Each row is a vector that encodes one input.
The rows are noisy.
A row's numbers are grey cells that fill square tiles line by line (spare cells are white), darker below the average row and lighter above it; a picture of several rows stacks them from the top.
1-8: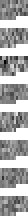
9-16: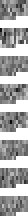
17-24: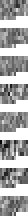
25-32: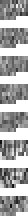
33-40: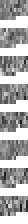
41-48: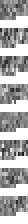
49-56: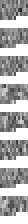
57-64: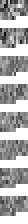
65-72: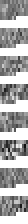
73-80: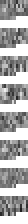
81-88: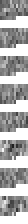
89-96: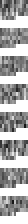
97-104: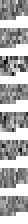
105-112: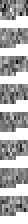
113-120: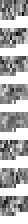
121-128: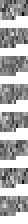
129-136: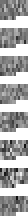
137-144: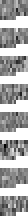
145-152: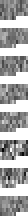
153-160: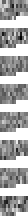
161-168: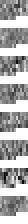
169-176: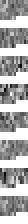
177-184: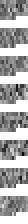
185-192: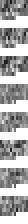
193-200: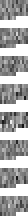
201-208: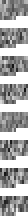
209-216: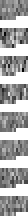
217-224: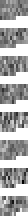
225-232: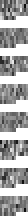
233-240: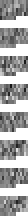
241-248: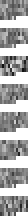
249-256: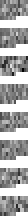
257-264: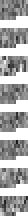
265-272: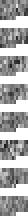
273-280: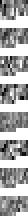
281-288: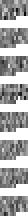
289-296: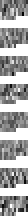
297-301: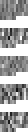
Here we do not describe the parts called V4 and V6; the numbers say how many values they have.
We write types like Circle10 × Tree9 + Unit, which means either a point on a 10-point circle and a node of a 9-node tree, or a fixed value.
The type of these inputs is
Bool × (Line8 + V6) + V4.
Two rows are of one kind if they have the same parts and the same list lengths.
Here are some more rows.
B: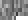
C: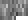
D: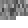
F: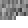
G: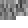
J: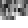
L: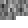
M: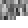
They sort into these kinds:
B, C, F, M
D, G, L
J

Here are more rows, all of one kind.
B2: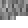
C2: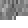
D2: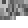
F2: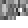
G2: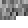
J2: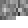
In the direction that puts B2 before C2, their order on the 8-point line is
D2, B2, G2, J2, C2, F2.
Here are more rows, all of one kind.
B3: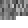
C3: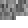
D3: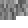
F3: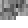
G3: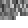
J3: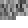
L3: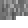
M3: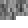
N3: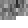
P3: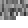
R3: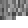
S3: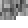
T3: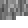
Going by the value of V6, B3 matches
D3, F3, J3 and L3.
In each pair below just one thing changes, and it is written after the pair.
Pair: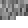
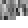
the true/false value
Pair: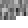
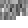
the place on the 8-point line
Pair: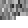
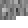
the place on the 8-point line
